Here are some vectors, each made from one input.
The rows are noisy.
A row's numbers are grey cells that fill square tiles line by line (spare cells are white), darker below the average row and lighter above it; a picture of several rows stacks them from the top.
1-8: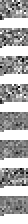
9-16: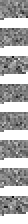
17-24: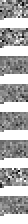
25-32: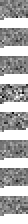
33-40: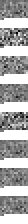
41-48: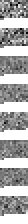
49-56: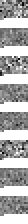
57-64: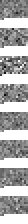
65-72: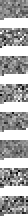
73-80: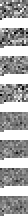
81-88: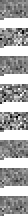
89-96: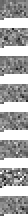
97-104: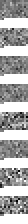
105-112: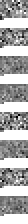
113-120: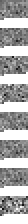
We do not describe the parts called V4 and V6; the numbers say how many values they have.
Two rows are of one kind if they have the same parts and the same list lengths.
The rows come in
3 kinds.
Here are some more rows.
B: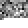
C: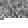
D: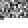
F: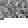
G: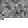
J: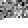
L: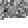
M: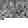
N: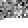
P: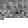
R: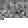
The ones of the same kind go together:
B, D, J, N
C, F, L
G, M, P, R

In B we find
a value of V6.
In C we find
a true/false value and a value of V4.
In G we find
a point on an 8-point line and a true/false value.
